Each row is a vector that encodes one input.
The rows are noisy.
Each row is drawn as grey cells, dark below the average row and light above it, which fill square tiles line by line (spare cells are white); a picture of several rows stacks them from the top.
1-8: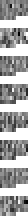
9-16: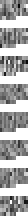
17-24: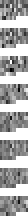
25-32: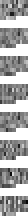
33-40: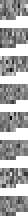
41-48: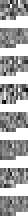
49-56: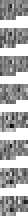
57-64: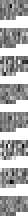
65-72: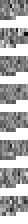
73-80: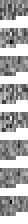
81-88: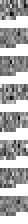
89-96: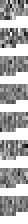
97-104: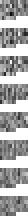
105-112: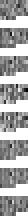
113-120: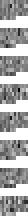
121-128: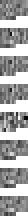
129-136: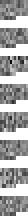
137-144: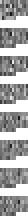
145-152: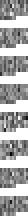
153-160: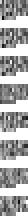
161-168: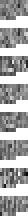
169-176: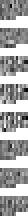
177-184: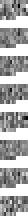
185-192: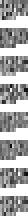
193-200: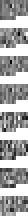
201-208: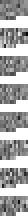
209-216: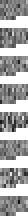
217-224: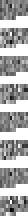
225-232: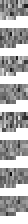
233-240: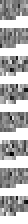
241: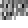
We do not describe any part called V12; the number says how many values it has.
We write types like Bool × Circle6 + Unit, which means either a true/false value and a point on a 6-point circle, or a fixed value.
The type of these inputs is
Bool × Line4 × V12 + Line11.
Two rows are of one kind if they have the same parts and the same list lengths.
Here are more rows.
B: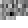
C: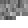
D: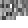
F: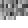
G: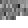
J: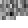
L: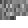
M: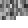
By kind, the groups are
B, D, F, J, M
C, G, L

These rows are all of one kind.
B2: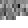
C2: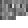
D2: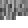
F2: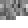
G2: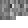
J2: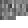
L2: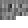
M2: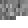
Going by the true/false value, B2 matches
F2 and M2.
